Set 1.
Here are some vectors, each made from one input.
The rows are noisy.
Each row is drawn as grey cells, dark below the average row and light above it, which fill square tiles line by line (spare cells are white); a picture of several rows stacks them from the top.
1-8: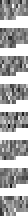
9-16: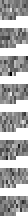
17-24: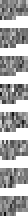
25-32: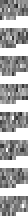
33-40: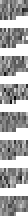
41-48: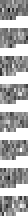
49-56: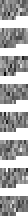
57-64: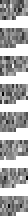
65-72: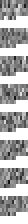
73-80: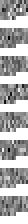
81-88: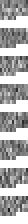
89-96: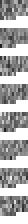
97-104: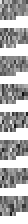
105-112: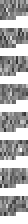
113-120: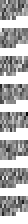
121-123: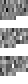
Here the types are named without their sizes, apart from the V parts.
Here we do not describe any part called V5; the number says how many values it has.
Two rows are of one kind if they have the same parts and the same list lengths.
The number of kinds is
2.
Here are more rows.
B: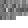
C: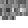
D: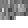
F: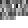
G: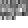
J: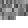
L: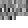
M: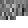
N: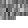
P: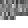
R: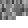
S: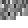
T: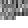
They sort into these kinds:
B, D, L, N, S
C, F, G, J, M, P, R, T

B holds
a point on a line and a value of V5.
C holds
three true/false values and a value of V5.
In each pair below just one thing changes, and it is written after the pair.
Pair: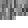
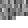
the place on the line
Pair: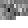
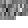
the place on the line
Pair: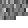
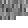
the value of V5
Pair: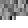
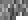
the value of V5
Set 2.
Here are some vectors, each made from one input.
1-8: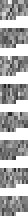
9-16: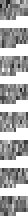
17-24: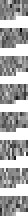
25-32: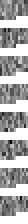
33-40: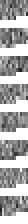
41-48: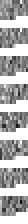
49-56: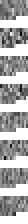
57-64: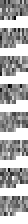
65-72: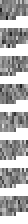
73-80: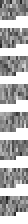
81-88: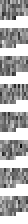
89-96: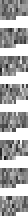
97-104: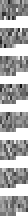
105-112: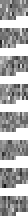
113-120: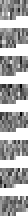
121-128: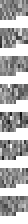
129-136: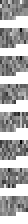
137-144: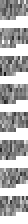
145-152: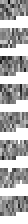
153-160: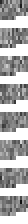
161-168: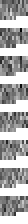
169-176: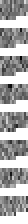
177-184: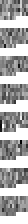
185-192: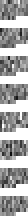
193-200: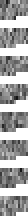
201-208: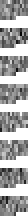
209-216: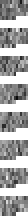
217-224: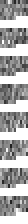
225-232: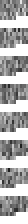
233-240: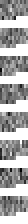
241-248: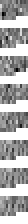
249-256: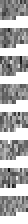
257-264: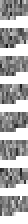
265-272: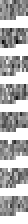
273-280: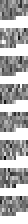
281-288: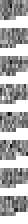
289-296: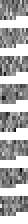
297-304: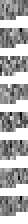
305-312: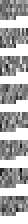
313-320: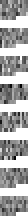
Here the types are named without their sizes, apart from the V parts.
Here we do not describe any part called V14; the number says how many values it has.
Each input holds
a value of V14, together with either a label, or a point on a line.
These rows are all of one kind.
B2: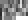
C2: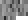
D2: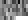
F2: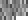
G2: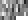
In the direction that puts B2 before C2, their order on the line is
B2, F2, D2, C2, G2.
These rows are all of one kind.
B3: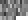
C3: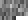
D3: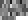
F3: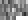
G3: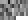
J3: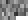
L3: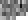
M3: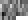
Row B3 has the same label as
C3 and M3.
